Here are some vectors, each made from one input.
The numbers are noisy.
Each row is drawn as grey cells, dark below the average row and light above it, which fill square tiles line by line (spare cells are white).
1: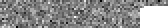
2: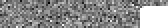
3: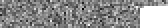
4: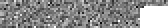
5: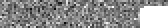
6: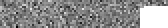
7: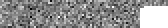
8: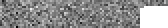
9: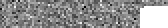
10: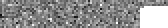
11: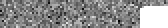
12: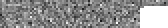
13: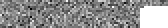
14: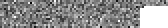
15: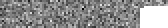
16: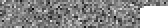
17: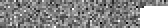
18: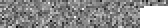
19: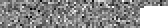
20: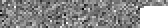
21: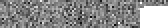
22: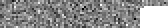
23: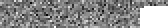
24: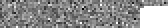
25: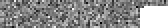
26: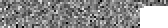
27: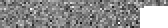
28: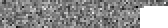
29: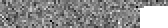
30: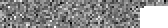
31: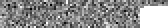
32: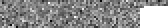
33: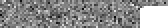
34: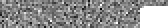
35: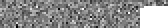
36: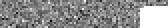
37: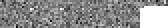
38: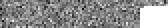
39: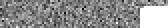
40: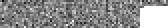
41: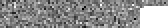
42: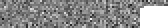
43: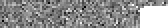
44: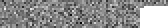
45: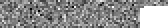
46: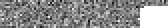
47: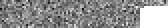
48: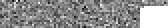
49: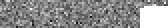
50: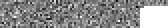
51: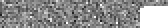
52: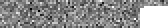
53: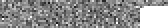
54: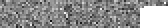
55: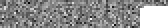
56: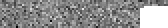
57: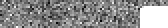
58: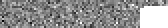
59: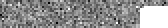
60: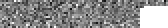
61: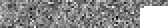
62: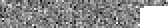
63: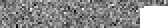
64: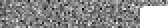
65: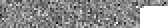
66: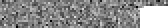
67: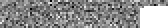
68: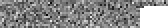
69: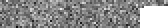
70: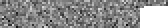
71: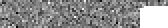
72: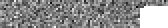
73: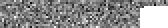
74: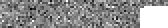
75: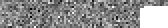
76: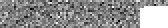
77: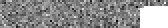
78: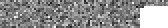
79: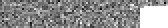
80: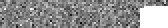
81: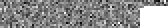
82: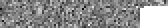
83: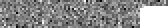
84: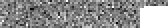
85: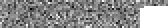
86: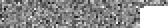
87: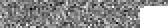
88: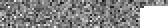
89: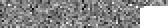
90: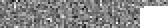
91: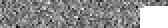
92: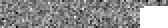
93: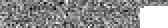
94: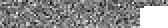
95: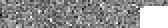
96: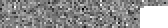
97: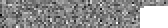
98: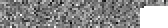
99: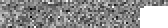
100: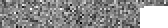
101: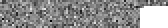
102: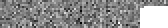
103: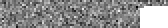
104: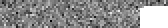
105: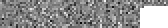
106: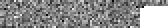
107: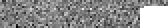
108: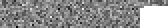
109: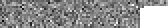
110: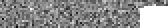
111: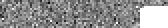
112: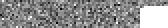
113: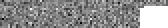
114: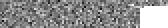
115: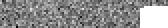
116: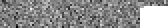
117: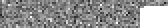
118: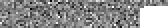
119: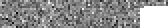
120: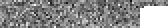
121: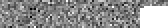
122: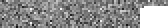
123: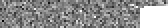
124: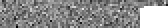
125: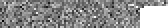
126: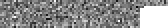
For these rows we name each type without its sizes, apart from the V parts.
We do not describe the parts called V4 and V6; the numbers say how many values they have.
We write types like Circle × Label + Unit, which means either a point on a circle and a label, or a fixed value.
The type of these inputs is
Bool × V4 + Line + V6.
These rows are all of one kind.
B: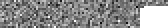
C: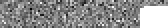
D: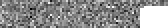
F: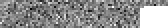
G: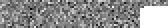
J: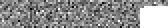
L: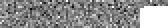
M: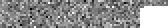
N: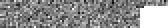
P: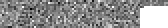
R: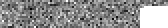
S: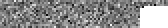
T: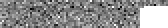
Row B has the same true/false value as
N and S.
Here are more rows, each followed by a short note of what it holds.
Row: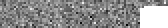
a point on a line
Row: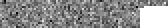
a point on a line
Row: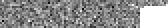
a value of V6
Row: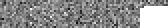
a point on a line
